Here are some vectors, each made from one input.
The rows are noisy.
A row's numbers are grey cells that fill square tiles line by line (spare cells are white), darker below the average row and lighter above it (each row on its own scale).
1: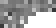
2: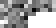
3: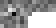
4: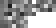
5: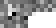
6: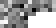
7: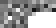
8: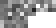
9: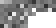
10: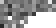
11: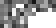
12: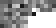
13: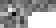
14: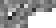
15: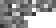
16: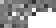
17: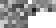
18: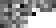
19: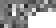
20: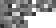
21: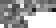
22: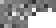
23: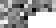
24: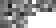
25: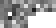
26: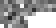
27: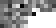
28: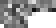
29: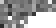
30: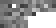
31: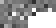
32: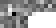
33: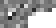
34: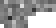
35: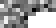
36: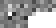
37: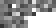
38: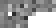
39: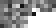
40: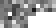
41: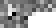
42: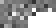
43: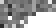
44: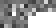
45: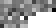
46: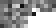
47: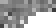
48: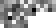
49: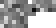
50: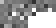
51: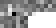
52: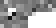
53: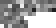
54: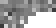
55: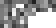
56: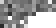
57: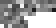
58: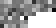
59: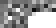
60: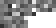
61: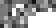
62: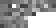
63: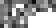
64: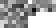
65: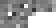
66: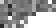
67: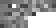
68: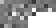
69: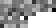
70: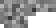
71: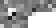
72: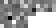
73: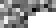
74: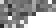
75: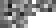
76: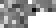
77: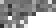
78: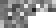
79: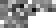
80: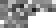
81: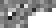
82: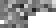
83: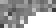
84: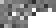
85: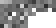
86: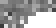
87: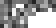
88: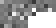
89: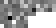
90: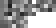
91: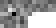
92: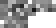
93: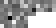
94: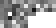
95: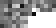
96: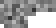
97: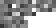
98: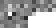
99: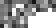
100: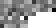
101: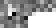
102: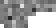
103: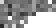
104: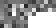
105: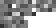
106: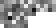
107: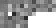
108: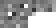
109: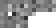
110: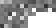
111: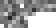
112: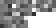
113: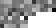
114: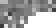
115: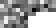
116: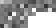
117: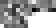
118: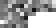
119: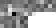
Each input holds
either a point on a 4-point line and a point on a 6-point line, or a point on an 11-point line.
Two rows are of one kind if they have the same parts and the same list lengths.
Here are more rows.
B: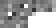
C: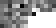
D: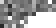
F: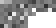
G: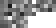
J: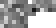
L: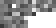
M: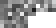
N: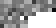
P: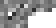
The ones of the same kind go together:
B, J, M, P
C, D, F, G, L, N

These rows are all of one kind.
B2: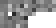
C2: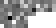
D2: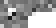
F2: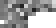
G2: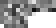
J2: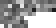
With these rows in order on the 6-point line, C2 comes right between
D2 and J2.
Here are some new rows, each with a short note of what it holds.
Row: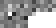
a point on a 4-point line and a point on a 6-point line
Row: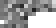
a point on a 4-point line and a point on a 6-point line
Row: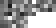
a point on an 11-point line
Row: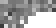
a point on an 11-point line
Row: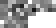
a point on a 4-point line and a point on a 6-point line
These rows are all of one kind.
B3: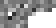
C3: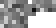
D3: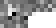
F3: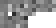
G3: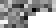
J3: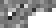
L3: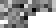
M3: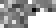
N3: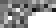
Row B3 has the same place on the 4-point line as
G3, J3 and L3.
